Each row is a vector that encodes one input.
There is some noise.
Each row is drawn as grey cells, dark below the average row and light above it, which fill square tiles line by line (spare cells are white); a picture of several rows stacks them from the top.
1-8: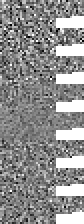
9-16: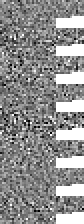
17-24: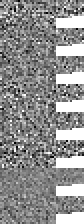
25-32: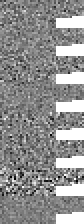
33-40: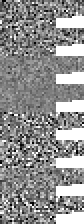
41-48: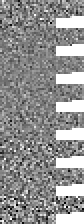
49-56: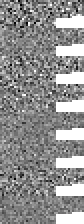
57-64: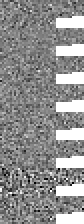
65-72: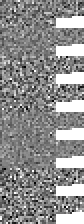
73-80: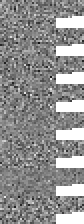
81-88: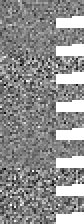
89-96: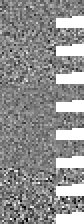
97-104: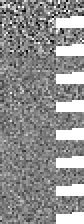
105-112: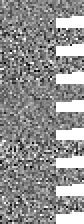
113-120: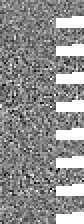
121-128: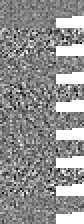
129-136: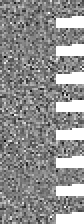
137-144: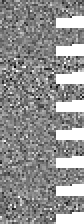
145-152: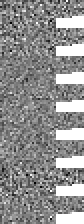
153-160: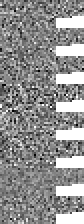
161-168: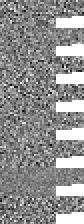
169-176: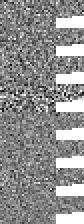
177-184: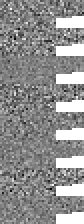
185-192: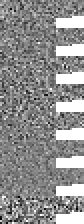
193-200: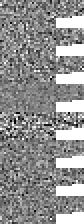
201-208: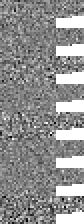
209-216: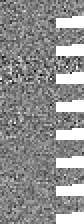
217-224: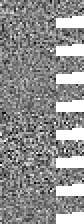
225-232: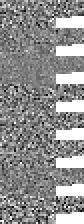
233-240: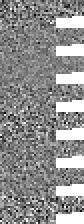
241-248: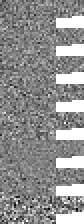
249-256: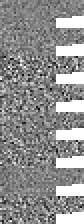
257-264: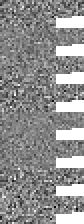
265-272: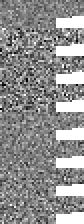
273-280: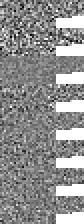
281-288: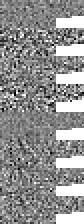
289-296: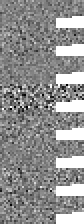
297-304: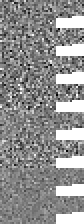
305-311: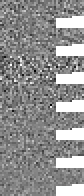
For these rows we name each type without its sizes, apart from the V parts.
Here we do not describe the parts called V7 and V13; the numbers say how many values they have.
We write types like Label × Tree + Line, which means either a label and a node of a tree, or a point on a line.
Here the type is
(Line + V7) × (Tree + V13).
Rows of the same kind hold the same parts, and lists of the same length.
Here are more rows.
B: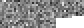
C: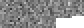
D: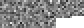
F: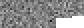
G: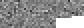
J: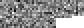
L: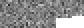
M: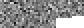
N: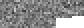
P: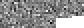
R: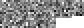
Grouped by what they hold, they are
B, P, R
C, D, F
G, J, L
M, N

